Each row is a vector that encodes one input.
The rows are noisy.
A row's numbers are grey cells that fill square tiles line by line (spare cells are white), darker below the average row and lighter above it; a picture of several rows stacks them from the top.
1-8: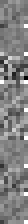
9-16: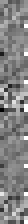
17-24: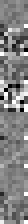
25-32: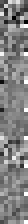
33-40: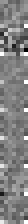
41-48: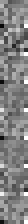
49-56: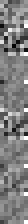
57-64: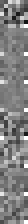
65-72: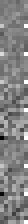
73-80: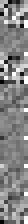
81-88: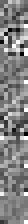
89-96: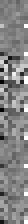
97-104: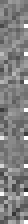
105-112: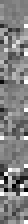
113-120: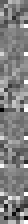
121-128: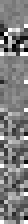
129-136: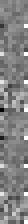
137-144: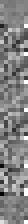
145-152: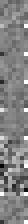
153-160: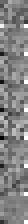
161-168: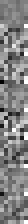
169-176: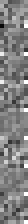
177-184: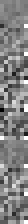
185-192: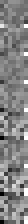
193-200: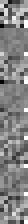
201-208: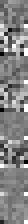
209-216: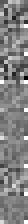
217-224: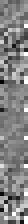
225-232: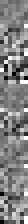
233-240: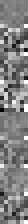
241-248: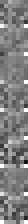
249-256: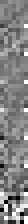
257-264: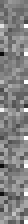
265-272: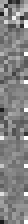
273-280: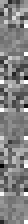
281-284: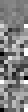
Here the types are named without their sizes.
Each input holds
a point on each of two lines and a true/false value.
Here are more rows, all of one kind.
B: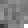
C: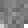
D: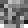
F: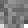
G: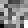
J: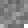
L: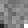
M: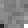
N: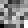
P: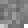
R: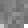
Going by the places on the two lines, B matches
F, J, N and R.
